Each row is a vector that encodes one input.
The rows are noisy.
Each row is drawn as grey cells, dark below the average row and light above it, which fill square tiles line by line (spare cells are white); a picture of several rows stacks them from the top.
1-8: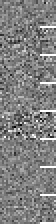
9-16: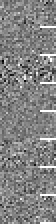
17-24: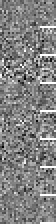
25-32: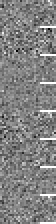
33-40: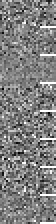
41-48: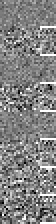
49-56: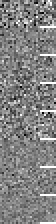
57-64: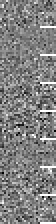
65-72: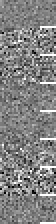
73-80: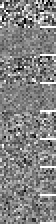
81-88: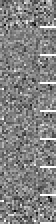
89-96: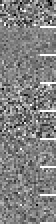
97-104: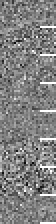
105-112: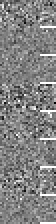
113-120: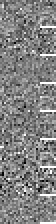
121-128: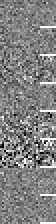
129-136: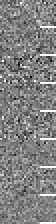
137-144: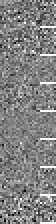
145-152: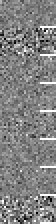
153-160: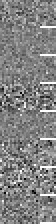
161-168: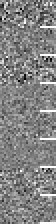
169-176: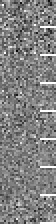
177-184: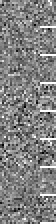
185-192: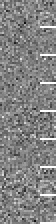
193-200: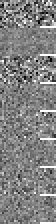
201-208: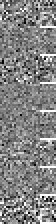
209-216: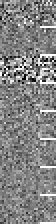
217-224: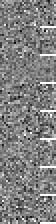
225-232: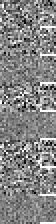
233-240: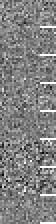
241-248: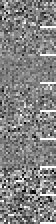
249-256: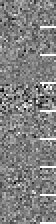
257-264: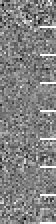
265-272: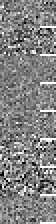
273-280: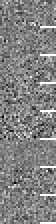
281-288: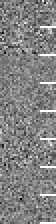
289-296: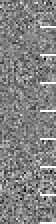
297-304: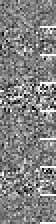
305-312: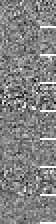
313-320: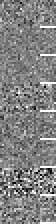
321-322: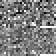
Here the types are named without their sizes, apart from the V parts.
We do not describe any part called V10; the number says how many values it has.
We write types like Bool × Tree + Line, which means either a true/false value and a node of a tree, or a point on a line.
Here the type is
Bool × Bool × Bool × (Circle + Line) × V10.
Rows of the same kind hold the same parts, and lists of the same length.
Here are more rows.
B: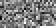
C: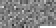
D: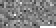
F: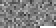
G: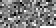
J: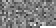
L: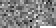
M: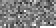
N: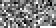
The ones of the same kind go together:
B, J, L, M
C, D, F, G, N

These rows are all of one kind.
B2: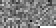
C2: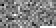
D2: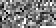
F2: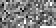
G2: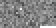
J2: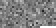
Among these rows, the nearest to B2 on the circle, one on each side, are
D2 and J2.
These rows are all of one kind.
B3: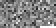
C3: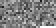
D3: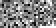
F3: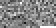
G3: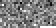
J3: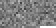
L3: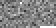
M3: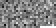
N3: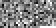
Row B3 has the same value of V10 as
C3 and G3.
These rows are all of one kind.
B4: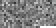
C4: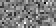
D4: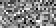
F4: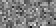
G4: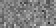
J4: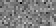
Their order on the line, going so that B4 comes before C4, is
B4, C4, G4, J4, F4, D4.
